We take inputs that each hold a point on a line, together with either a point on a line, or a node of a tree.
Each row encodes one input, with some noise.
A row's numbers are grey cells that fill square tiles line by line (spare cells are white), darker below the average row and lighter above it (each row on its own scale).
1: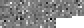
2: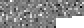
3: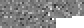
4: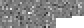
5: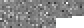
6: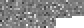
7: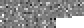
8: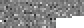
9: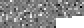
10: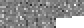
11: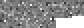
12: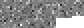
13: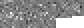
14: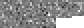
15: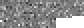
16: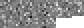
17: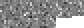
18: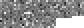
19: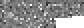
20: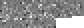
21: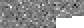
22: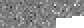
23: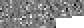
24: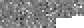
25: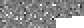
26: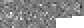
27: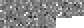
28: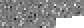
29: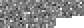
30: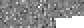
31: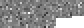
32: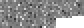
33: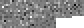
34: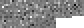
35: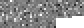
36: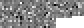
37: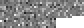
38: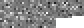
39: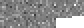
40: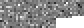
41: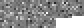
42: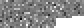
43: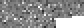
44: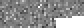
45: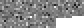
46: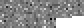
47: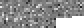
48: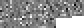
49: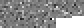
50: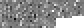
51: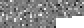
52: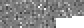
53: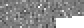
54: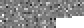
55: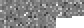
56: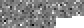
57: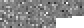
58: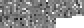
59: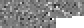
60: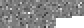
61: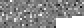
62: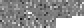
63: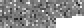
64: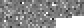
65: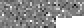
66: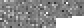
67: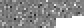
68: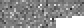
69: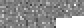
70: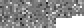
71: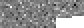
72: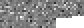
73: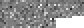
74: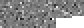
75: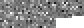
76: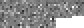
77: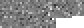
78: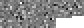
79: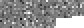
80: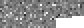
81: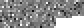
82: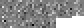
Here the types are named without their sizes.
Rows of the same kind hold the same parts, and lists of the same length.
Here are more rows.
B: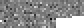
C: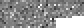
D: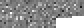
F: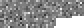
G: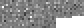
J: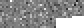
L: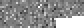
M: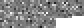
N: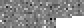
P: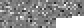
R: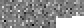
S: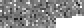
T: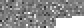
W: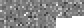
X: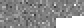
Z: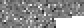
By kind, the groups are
B, C, D, J, L, M, N, P, X, Z
F, G, R, S, T, W

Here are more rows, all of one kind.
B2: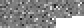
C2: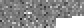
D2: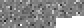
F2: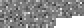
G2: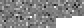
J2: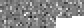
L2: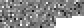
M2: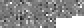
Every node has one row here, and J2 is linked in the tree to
F2.
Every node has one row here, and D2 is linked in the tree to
L2.
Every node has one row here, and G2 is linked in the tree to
C2, F2 and L2.
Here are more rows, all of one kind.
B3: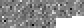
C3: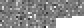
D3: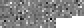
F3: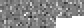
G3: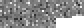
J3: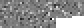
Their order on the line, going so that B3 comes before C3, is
G3, F3, B3, C3, J3, D3.
